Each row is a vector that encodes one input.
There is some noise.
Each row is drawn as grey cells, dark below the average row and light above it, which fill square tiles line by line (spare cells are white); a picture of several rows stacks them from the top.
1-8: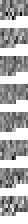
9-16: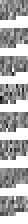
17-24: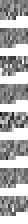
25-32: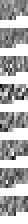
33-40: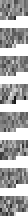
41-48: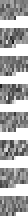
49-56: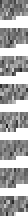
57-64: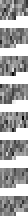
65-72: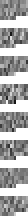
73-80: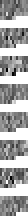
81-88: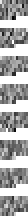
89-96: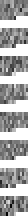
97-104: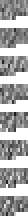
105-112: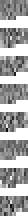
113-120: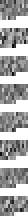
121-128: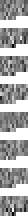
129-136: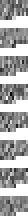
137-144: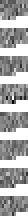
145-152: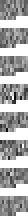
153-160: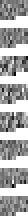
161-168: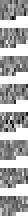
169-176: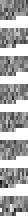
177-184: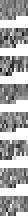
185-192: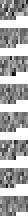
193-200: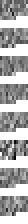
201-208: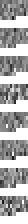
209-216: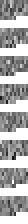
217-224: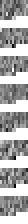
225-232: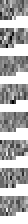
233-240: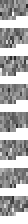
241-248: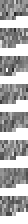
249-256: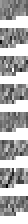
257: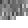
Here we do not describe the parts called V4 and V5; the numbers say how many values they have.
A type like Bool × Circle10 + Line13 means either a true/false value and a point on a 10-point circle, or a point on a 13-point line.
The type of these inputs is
(Bool × Tree9 + V5) × Tree7 × V4.
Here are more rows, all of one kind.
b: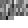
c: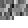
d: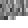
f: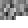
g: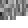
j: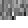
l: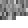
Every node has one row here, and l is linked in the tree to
c, f and j.
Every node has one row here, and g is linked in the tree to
f.
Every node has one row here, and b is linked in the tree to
c.
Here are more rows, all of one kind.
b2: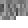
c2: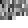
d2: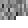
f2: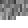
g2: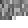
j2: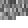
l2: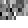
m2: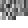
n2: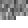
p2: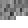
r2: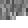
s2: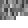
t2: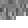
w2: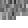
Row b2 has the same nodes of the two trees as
j2, t2 and w2.
